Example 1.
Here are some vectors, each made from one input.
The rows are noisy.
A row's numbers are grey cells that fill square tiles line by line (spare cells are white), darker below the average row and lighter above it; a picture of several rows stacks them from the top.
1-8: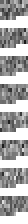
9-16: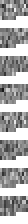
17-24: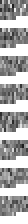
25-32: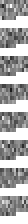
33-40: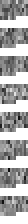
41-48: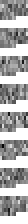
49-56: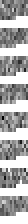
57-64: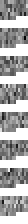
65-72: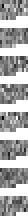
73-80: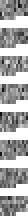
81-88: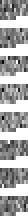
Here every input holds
one of 6 labels, together with either a fixed value, or a node of a 12-node tree.
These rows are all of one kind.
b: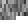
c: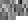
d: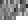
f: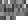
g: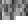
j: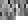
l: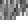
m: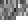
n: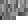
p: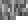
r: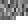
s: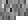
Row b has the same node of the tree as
c, p and s.
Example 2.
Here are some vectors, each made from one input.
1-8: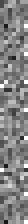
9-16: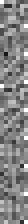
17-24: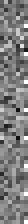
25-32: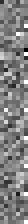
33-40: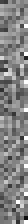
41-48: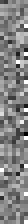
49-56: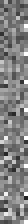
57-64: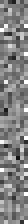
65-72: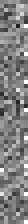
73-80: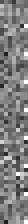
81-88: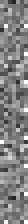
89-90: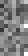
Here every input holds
either a point on a 4-point line and a point on a 6-point line, or three true/false values.
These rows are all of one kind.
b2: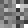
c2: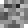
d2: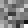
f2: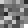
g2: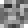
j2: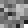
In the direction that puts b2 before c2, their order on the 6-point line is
b2, j2, d2, f2, c2, g2.
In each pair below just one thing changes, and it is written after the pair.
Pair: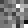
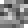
the place on the 6-point line
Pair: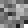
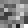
the place on the 4-point line
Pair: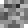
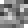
the place on the 4-point line
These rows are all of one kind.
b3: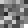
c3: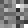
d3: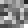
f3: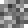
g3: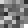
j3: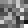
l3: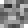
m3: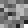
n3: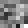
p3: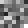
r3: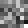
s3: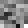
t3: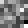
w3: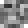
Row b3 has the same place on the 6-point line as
f3, g3 and p3.
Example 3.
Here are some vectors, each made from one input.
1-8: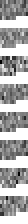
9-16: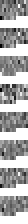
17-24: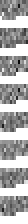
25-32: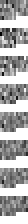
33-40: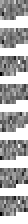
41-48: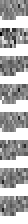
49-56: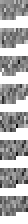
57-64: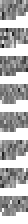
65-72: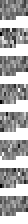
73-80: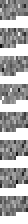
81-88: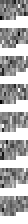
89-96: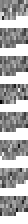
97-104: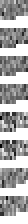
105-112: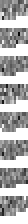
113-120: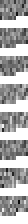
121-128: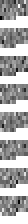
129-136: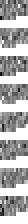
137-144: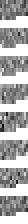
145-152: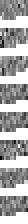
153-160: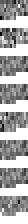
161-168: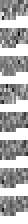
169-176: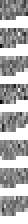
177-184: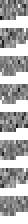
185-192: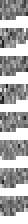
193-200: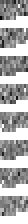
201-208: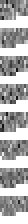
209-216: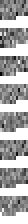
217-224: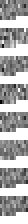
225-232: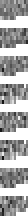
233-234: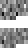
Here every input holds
a list of up to two points on a 6-point line.
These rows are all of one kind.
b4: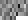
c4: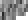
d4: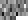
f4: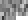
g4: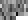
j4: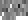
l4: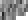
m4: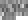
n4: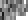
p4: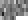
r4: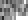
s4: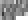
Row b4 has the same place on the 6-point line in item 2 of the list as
f4, m4 and r4.
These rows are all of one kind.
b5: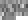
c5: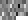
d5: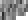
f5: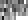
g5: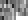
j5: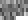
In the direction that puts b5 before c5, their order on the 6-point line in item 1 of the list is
g5, f5, d5, b5, j5, c5.
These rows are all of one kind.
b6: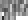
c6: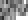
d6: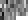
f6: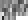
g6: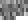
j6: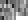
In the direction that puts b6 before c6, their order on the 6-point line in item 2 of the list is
f6, b6, j6, c6, d6, g6.
